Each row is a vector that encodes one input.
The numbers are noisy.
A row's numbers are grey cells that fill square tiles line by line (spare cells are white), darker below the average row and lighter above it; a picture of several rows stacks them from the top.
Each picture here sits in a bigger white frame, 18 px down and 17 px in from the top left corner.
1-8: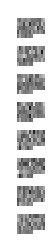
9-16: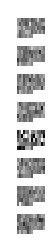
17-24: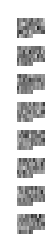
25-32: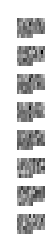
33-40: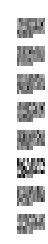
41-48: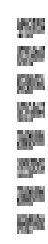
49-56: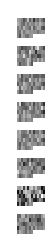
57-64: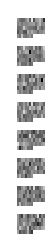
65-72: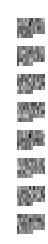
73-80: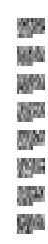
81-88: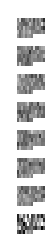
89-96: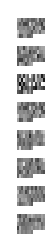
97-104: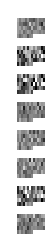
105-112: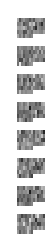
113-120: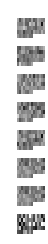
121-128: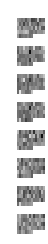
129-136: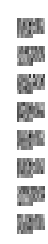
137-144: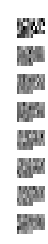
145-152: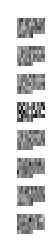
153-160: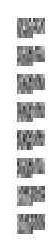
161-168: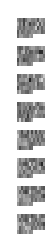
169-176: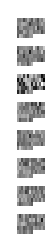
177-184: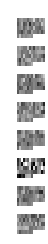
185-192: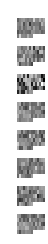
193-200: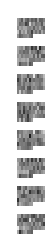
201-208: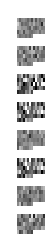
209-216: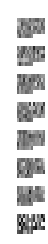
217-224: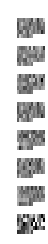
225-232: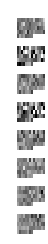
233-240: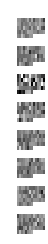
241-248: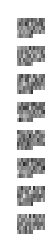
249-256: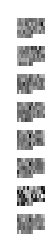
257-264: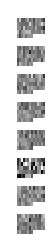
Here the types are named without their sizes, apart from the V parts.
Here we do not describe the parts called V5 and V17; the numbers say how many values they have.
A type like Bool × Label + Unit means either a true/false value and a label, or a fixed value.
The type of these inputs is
(Bool × Bool × Bool + V17) × Line + V5.
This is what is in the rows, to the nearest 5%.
About 90% of them hold a point on a line, together with either three true/false values, or a value of V17. The rest hold a value of V5.
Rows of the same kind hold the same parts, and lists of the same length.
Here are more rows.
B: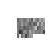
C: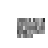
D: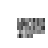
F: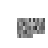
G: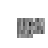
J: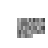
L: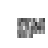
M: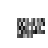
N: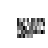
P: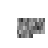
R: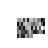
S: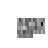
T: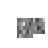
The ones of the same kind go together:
B, G, T
C, D, F, J, L, P, S
M, N, R

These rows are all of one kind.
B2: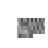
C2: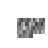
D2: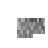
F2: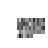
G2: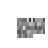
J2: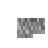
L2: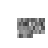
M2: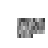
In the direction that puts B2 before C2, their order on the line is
G2, M2, J2, D2, B2, C2, L2, F2.
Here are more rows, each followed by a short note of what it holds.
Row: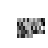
a value of V5
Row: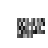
a value of V5
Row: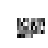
a value of V5
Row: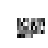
a value of V5
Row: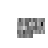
a point on a line and three true/false values
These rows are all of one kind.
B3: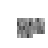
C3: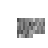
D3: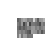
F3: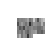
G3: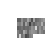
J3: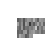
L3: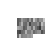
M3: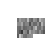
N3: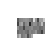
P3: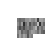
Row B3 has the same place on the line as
D3, F3 and P3.
